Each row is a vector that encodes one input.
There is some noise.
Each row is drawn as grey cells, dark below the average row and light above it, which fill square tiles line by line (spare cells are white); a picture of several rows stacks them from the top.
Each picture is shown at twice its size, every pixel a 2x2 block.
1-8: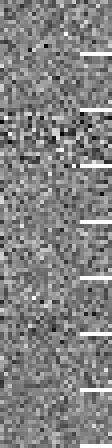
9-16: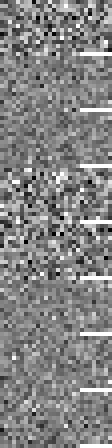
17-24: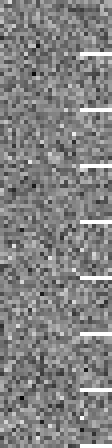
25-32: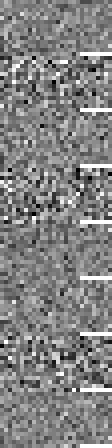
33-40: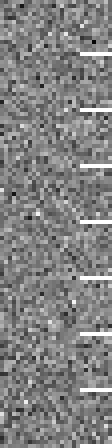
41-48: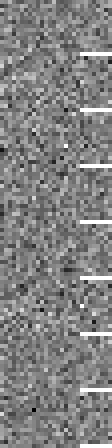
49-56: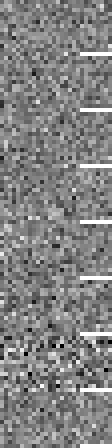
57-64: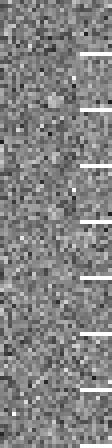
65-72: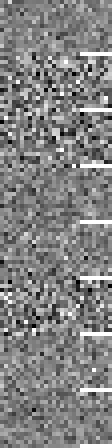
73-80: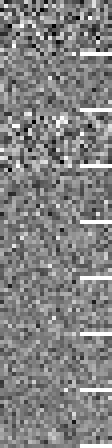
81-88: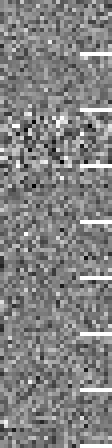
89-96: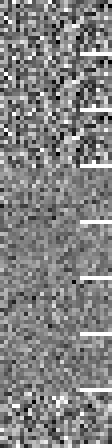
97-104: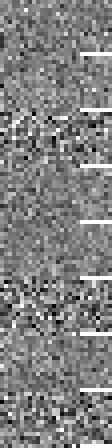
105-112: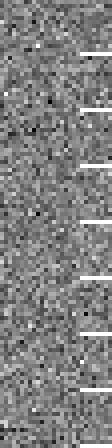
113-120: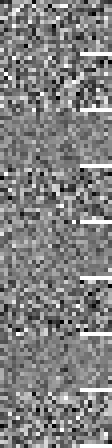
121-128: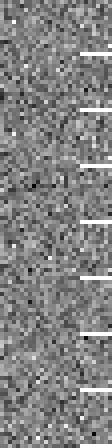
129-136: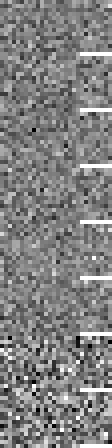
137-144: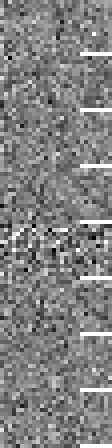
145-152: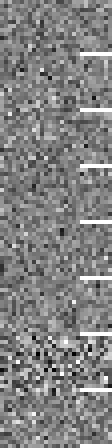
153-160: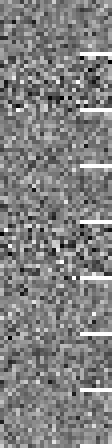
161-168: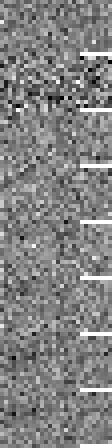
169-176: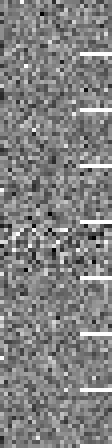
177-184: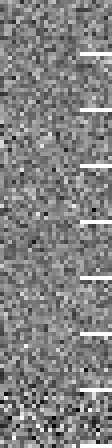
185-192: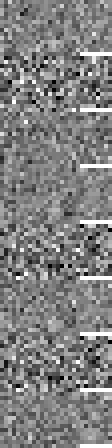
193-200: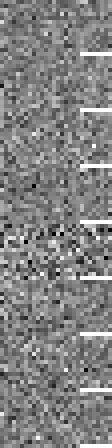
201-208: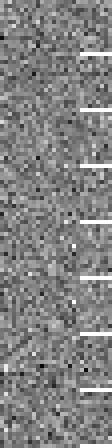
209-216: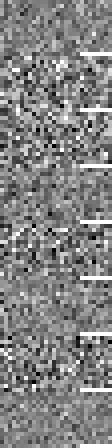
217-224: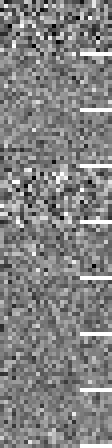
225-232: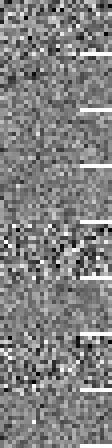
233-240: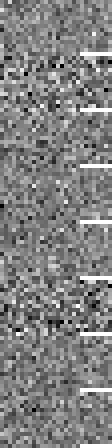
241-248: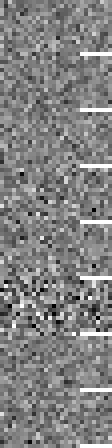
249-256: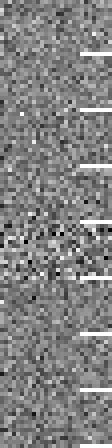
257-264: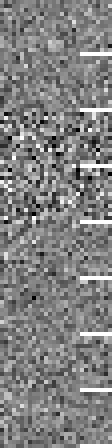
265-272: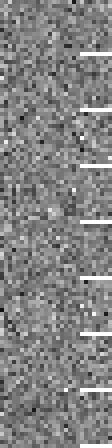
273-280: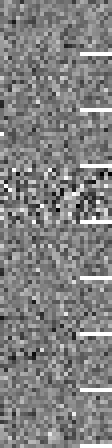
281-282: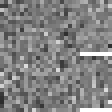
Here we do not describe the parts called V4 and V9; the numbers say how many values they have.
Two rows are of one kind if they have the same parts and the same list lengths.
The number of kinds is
3.
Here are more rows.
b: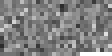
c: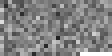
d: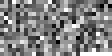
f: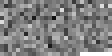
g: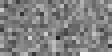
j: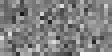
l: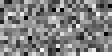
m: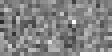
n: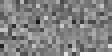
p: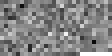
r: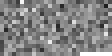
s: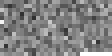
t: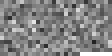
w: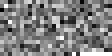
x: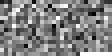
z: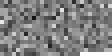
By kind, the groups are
b, n, p, r, t
c, f, g, j, m, s, z
d, l, w, x

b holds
a node of a 10-node tree and a node of an 11-node tree.
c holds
a node of a 10-node tree, a true/false value and a value of V4.
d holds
a value of V9.
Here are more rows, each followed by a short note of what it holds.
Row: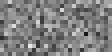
a node of a 10-node tree, a true/false value and a value of V4
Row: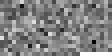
a node of a 10-node tree and a node of an 11-node tree
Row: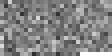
a node of a 10-node tree, a true/false value and a value of V4
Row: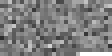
a node of a 10-node tree, a true/false value and a value of V4
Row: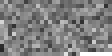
a node of a 10-node tree and a node of an 11-node tree
